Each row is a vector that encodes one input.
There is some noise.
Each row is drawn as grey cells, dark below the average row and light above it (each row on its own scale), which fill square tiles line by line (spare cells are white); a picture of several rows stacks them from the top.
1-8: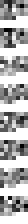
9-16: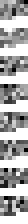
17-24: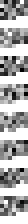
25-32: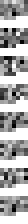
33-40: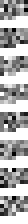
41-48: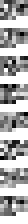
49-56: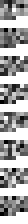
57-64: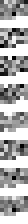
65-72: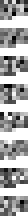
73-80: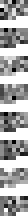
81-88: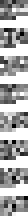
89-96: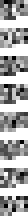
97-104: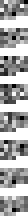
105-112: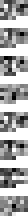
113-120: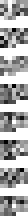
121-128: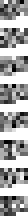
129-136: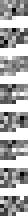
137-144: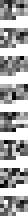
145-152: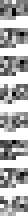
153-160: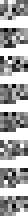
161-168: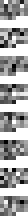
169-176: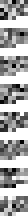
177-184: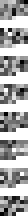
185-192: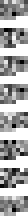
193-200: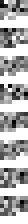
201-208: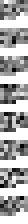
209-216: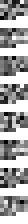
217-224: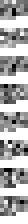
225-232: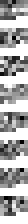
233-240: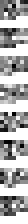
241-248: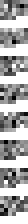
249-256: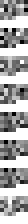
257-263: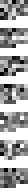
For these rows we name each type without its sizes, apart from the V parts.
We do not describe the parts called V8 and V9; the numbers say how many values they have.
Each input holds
either a value of V8 and a value of V9, or a list of points on a circle.
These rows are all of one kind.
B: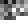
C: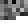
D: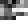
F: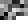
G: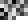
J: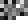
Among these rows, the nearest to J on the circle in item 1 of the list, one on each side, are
C and G.
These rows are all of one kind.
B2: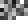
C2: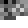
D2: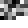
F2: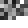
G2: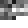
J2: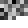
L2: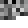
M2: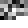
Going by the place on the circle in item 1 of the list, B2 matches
F2 and J2.
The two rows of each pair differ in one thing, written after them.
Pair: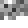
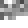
the value of V8
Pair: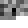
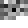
the value of V9
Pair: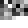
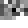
the value of V8
